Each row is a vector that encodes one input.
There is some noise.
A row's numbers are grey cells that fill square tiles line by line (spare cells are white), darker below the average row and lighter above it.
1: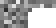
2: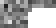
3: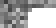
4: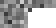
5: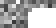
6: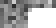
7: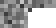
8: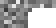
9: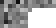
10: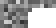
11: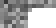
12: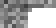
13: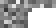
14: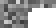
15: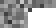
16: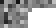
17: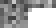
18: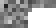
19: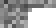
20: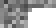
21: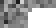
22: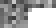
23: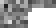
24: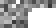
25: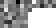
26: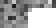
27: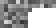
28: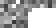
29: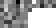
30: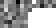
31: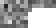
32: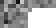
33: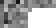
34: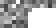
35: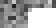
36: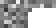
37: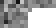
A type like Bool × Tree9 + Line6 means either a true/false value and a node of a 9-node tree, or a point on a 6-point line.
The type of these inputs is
Line4 + Line5.
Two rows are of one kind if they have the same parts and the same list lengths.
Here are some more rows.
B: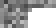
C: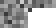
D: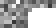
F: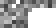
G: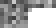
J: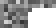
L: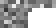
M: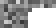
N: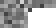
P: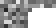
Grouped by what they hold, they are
B, C, G, N
D, F, J, L, M, P

